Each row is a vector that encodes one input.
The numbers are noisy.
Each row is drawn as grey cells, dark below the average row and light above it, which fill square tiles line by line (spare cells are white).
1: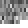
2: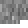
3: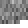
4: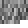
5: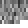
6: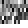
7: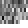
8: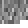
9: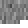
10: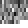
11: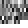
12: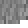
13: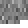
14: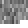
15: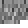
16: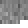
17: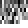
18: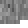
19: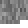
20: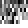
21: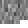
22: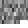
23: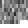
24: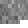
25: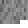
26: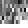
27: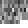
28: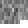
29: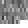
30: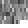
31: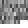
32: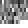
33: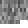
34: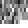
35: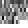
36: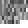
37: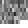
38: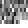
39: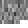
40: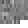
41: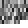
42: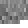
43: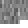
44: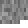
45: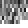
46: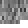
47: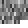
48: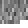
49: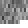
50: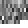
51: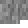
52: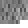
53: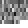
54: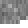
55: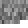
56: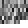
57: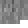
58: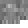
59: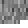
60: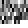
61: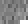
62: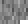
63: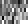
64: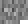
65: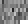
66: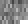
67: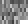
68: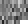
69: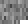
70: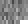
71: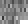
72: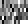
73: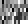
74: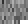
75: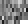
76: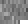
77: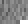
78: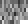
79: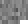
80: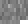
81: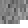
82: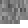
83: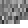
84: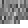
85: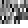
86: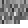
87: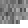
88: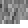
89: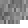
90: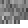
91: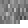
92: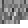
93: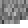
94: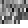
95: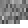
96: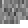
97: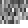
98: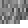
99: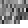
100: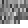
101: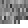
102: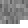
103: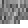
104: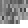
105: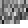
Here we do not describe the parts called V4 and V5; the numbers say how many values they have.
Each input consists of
a point on each of two 3-point lines, five true/false values, a value of V4 and a value of V5.
